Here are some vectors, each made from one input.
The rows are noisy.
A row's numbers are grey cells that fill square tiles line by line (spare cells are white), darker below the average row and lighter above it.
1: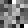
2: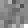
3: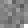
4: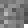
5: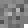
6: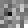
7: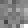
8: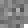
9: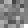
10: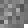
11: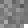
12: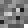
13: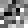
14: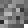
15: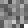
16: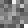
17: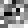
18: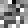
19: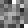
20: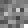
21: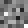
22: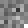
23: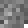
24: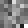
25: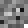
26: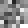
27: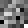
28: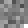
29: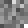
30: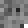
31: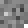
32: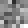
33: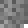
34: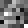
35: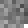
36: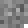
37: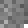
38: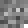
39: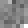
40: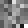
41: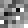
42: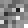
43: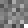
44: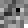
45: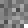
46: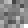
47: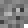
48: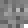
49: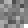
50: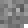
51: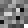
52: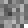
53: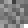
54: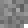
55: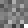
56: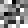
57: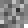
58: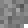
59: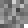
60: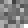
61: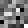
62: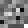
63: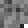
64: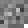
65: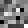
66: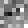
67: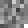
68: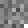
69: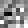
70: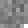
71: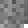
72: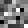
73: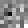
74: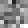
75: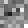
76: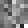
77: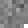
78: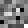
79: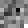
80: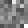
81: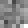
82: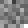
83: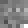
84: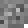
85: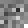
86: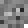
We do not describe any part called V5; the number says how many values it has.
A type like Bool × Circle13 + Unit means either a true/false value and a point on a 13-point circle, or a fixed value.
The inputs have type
Bool × Line9 + V5.
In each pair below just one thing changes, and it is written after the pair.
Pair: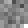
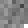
the true/false value
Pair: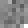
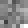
the place on the 9-point line
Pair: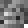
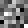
the place on the 9-point line
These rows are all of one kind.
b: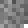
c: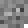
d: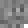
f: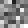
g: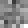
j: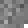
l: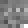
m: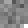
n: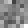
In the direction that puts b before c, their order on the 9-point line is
b, f, j, m, n, c, d, g, l.
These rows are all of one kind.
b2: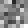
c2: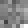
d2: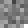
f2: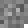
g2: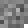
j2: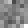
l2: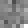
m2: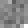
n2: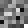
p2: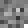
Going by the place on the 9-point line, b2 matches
f2, g2 and n2.
